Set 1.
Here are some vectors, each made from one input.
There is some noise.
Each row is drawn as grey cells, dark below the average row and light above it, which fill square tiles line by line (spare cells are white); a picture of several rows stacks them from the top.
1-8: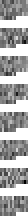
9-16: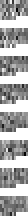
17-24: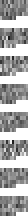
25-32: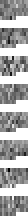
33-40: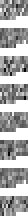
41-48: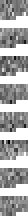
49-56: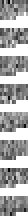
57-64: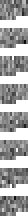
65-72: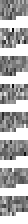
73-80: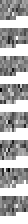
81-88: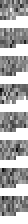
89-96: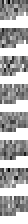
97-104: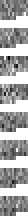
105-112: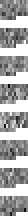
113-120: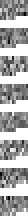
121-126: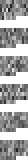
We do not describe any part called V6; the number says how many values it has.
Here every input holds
four true/false values, together with either a node of an 11-node tree, or a value of V6.
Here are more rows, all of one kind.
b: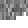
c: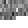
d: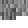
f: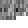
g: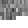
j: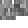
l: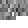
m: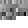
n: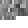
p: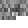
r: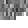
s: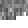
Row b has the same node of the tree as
d, f and j.
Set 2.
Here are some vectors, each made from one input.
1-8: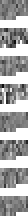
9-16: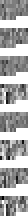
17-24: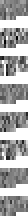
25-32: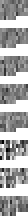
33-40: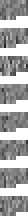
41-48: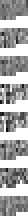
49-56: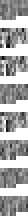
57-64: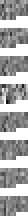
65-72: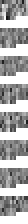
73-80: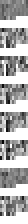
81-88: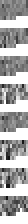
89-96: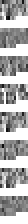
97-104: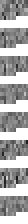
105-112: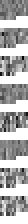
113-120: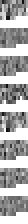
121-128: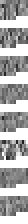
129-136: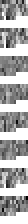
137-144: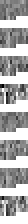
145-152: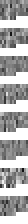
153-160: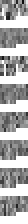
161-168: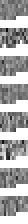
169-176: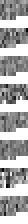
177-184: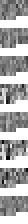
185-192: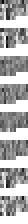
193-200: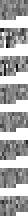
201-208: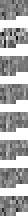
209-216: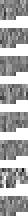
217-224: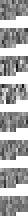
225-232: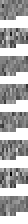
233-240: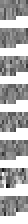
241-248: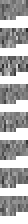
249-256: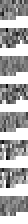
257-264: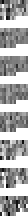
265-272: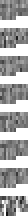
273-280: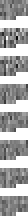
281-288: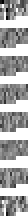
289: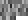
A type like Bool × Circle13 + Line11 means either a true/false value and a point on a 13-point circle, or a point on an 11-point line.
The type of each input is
(Bool × Bool × Bool × Bool + Unit) × Circle14 + Tree13 + Unit.
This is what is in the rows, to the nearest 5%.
About 75% of them hold a point on a 14-point circle, together with either a fixed value, or four true/false values. About 5% of them hold a fixed value. The rest hold a node of a 13-node tree.
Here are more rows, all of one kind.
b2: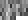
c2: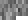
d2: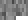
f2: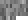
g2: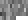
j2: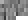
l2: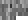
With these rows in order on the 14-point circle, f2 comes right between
b2 and l2.
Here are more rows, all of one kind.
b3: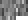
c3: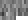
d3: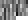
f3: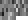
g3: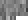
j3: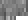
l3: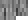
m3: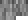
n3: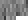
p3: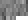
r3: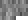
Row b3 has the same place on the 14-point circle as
g3, j3, n3 and p3.
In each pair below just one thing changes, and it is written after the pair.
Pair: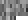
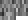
the place on the 14-point circle
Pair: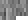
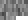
the place on the 14-point circle
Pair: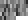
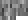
one of the four true/false values
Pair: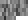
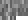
one of the four true/false values
